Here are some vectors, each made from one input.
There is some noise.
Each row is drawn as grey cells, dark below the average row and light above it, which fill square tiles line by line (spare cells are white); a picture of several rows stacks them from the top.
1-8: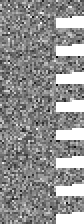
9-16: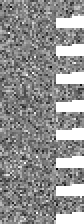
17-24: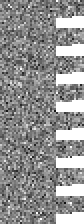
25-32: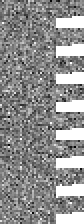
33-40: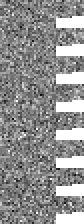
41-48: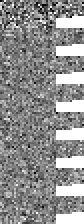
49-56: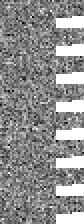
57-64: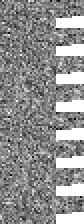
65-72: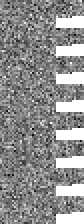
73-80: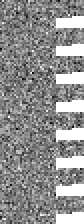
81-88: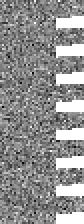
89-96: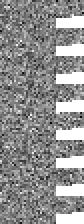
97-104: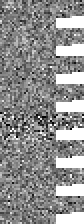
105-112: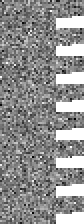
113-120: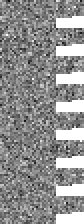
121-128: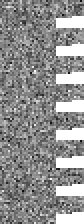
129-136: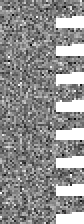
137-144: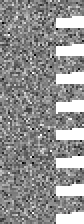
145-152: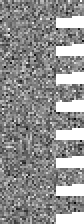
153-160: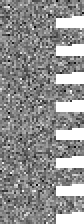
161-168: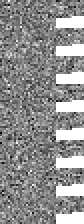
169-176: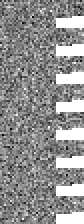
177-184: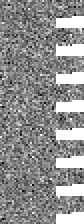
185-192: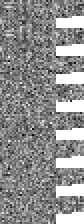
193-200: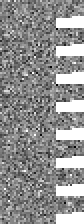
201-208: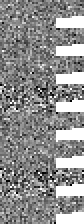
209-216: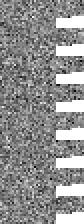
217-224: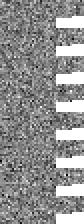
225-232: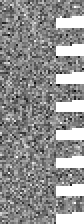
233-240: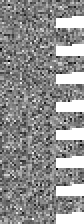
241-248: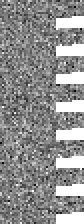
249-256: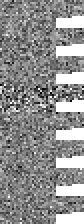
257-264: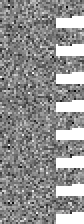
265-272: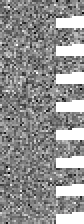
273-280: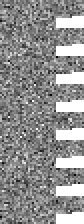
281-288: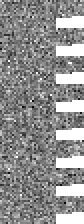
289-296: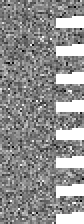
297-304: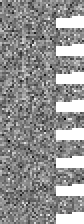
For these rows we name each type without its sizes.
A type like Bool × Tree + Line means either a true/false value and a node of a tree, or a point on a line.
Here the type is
List(Circle).
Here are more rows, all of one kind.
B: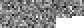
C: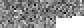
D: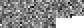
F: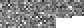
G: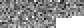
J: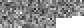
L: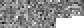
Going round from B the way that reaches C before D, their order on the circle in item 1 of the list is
B, C, J, L, G, F, D.
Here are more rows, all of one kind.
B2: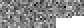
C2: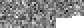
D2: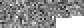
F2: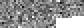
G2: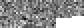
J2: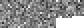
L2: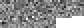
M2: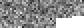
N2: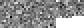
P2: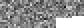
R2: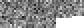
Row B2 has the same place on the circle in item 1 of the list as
J2, N2 and P2.
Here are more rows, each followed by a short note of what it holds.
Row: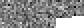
a list of one item
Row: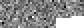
a list of two items
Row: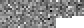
a list of two items
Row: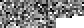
the empty list
